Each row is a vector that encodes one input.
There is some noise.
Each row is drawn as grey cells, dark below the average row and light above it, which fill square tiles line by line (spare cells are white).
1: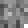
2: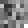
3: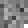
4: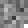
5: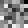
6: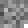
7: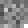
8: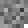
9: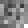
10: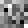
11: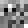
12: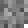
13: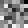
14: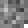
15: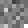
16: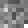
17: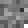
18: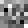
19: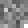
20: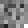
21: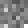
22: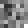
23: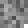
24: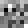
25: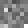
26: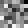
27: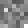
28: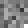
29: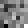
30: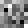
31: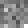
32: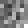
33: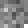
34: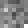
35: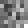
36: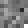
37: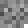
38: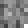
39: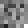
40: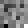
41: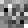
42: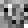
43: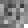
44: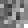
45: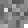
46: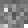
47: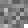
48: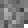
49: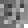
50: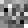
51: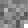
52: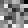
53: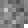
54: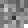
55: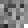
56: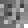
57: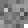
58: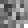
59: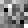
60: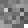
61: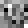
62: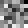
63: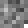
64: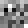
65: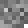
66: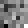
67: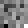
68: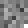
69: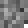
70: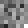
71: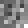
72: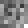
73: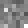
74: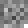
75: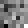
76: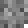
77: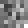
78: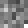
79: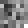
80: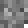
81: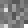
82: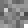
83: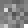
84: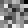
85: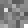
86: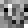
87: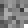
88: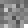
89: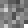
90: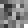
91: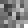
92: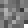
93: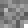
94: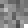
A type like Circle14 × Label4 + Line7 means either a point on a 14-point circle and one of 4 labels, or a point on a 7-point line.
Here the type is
Line4 + List2(Line8).
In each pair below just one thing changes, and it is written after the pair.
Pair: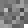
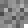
the place on the 8-point line in item 2 of the list
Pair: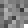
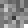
the place on the 8-point line in item 1 of the list
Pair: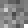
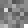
the place on the 8-point line in item 1 of the list
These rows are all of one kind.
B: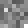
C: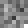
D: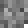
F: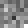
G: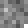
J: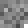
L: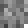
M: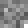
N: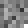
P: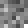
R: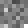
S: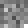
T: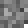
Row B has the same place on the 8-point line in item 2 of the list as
G and L.
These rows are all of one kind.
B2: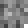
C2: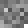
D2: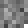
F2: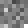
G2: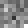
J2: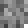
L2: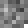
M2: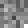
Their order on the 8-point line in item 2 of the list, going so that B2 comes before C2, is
G2, M2, B2, J2, D2, C2, L2, F2.
